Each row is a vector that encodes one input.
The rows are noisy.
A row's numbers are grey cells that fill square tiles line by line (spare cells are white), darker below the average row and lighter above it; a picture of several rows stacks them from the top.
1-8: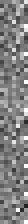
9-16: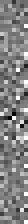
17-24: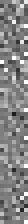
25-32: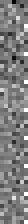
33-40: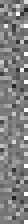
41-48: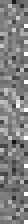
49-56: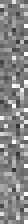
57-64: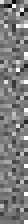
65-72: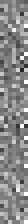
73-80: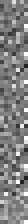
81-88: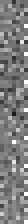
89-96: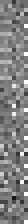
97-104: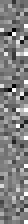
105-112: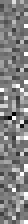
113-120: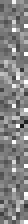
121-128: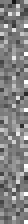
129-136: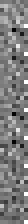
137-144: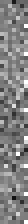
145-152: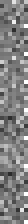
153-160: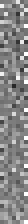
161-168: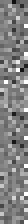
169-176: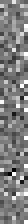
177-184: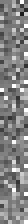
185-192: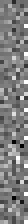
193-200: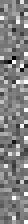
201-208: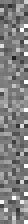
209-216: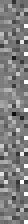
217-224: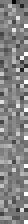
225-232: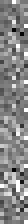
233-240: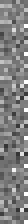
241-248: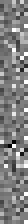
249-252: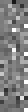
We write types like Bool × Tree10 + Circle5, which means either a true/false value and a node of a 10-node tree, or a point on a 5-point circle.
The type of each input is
Circle11 + Unit.
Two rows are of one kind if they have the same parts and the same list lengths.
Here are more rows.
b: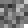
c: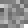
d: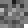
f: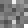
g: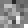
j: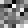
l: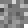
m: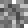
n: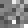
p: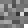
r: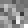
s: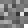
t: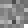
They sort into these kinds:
b, c, d, f, g, l, m, n, p, r, s, t
j

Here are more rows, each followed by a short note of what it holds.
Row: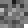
a point on an 11-point circle
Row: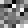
a fixed value
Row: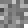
a point on an 11-point circle
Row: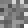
a point on an 11-point circle
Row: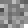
a point on an 11-point circle
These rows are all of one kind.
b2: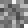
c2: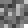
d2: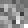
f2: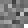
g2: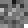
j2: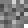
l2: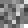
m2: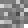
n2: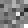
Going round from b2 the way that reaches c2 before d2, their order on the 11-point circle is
b2, j2, n2, l2, c2, g2, f2, m2, d2.
